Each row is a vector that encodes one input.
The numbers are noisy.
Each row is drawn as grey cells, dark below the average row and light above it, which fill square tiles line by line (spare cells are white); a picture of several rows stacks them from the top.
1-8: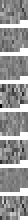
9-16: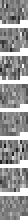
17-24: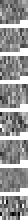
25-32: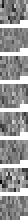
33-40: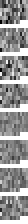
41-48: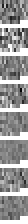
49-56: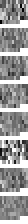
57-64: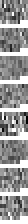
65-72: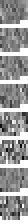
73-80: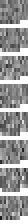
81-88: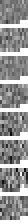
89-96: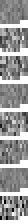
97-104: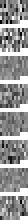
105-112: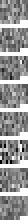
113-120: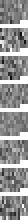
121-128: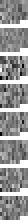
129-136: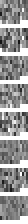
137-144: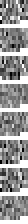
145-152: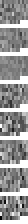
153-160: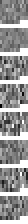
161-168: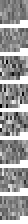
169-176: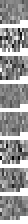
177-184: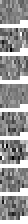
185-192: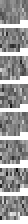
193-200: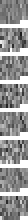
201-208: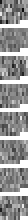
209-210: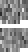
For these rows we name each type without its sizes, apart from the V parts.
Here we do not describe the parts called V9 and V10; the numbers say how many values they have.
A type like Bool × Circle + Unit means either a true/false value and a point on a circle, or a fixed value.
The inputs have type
Line × (Line + V10) + V9.
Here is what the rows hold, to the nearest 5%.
About 65% of them hold a point on a line, together with either a point on a line, or a value of V10. The rest hold a value of V9.
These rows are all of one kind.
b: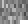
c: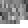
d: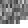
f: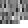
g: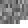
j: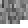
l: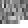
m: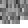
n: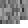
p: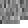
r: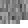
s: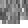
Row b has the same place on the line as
c and d.
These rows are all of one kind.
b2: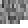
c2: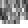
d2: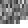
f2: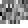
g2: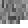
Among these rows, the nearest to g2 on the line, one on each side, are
c2 and f2.
